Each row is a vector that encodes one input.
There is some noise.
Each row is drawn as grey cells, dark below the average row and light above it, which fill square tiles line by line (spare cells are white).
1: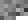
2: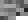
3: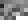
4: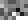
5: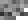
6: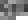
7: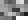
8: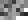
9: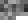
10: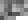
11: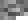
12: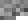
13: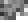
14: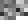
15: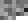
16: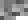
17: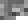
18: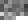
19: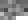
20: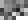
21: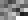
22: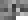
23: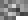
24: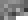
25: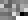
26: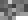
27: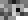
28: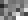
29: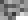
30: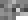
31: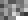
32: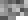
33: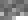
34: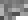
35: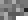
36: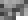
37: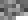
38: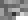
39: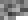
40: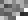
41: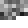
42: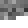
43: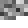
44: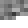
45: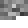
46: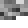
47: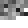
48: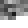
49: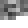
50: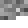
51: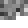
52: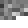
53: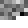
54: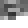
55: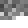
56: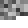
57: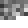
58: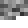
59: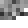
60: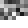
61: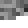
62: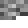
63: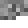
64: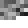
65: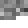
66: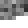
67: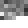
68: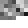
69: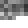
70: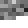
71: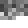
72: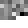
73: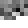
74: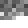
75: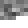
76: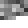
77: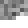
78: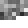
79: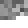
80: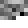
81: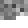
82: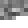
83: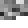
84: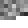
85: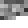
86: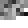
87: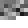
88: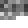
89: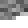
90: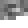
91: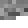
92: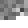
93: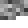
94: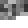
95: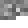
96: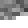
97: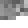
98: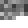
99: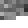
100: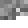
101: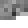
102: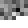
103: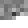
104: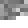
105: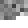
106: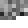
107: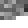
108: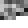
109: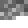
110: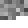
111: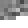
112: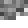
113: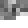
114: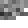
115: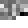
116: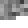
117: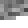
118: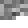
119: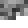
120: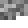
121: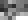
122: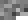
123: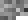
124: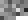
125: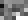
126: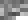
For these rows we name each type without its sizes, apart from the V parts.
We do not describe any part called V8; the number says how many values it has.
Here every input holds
a true/false value, together with either a point on a line, or a value of V8.
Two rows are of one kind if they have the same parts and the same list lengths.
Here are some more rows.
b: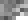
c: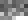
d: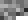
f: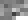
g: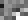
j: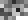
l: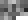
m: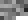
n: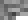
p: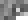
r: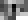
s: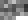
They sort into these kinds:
b, c, d, f, l, m, n, p, r, s
g, j

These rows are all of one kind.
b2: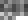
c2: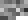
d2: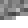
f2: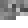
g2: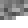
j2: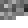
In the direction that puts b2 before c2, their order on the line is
b2, j2, g2, d2, c2, f2.
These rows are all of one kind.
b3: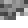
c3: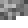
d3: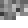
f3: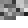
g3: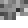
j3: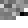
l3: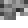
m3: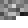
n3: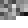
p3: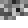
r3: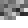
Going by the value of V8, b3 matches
c3, d3, g3 and l3.
